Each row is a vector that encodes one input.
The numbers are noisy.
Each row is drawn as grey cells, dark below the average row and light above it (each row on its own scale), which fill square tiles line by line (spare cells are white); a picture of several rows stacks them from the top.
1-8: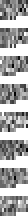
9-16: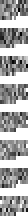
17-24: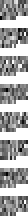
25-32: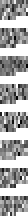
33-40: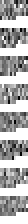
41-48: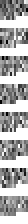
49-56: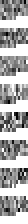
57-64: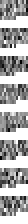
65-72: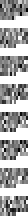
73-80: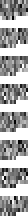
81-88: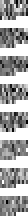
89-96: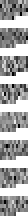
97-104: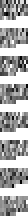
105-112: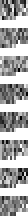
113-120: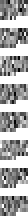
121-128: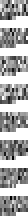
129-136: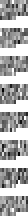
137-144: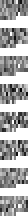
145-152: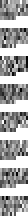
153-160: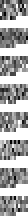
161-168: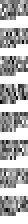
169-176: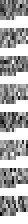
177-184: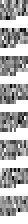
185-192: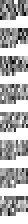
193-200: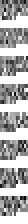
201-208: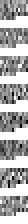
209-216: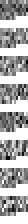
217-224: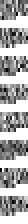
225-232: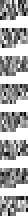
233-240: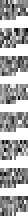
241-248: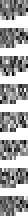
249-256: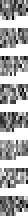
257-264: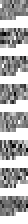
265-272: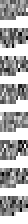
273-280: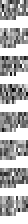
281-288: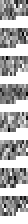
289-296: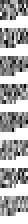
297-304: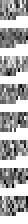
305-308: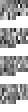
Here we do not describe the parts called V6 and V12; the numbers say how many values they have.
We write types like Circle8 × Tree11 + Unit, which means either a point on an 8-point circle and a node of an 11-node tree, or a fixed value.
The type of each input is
Bool × Bool × Bool × Line7 + Label9 × V12 + V6.
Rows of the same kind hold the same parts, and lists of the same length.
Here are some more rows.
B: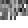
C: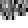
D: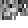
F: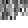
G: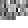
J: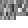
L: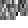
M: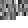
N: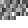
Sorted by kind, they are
B, D, F, L, M
C
G, J, N

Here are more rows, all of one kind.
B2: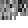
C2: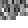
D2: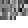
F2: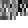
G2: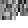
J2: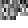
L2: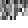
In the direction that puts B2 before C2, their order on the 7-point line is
D2, G2, B2, L2, F2, J2, C2.
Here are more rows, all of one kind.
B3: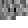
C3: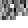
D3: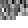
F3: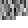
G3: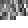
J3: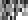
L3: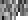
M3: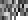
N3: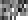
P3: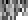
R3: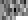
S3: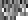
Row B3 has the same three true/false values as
C3, F3 and R3.
